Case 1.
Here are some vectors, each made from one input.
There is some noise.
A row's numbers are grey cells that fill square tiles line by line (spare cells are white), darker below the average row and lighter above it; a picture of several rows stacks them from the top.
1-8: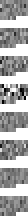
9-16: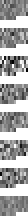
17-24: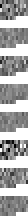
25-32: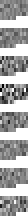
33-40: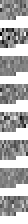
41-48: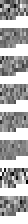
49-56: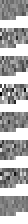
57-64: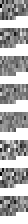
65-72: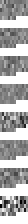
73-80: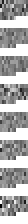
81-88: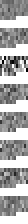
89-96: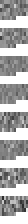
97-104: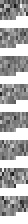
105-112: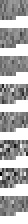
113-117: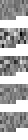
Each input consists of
either one of 5 labels, or a node of a 9-node tree and a true/false value.
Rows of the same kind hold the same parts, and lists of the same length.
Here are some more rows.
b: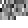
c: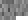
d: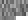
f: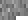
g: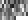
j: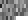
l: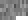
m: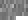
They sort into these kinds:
b, c, d, g, l, m
f, j

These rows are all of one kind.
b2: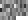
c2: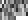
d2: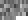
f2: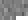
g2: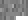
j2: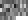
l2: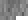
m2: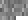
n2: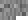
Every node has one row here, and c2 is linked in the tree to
b2.
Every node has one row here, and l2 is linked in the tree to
j2.
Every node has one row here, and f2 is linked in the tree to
g2.
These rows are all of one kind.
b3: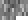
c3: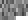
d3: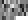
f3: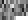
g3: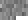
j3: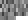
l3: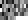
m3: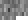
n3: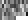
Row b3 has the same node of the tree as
j3 and n3.
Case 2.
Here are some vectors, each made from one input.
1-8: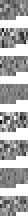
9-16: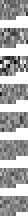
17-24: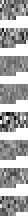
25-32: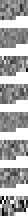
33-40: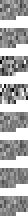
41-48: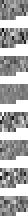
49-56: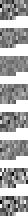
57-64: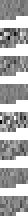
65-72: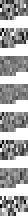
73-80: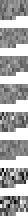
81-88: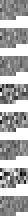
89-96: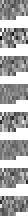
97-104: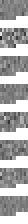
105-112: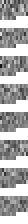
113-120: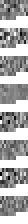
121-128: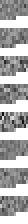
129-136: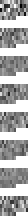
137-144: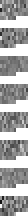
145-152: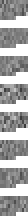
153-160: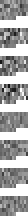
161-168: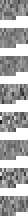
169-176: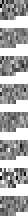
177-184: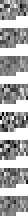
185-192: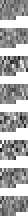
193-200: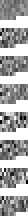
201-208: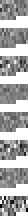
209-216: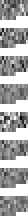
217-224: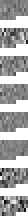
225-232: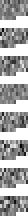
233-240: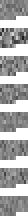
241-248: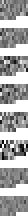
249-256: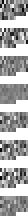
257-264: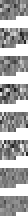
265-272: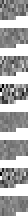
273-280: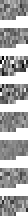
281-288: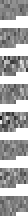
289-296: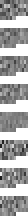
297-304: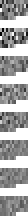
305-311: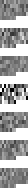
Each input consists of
either one of 5 labels, or a node of each of two 16-node trees.
